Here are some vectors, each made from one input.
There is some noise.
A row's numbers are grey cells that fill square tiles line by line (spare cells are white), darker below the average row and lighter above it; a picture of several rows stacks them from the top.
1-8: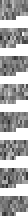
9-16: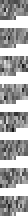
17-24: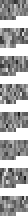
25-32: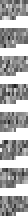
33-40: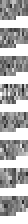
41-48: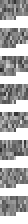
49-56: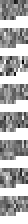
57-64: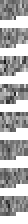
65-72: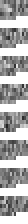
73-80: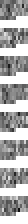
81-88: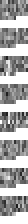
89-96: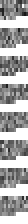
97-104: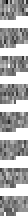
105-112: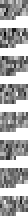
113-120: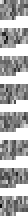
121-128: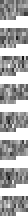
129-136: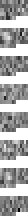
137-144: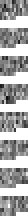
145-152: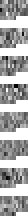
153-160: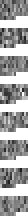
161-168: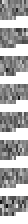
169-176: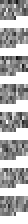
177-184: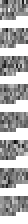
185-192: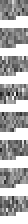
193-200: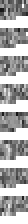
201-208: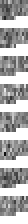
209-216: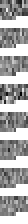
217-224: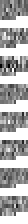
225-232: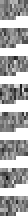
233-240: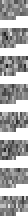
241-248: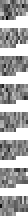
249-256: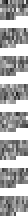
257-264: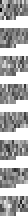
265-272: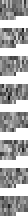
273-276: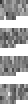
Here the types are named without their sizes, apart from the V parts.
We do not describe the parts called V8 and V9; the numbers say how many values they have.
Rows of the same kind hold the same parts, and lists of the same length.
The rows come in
4 kinds.
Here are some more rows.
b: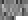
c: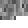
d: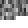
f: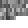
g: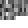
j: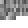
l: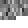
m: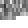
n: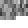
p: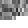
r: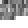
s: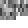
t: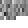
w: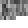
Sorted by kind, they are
b, f, l, t, w
c, j, m, p
d, g
n, r, s

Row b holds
a point on a circle and a value of V8.
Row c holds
a value of V8 and a value of V9.
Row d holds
a fixed value.
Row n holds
two labels.
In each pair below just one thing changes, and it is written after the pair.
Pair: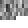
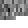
the place on the circle
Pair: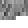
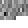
the place on the circle
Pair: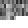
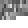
the value of V8
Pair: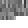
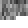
the value of V8
